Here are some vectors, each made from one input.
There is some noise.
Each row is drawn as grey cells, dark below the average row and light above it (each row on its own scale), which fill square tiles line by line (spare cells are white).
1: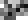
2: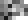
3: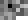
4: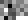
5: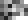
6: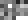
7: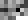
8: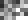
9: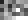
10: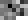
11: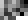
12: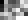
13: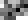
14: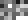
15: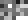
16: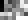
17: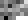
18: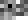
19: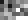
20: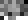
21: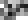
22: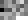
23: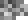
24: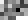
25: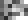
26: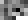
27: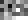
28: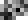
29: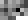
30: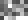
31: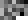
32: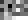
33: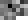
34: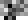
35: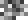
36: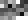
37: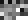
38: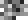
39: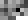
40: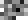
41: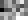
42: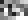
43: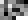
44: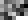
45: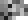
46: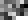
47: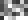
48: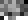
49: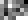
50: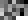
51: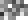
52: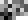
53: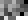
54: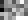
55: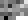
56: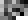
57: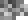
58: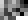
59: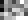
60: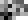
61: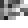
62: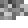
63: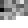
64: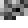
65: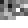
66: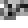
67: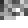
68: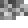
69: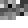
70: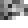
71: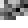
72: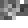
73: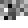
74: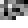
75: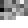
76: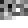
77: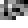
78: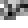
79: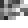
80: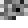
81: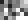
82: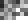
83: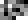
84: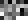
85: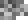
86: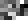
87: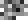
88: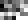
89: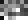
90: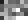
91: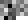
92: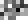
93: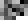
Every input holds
either a fixed value, or one of 7 labels and a true/false value.
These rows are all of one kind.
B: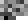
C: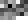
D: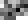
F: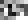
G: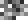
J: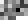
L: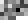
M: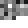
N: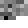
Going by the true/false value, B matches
G, M and N.
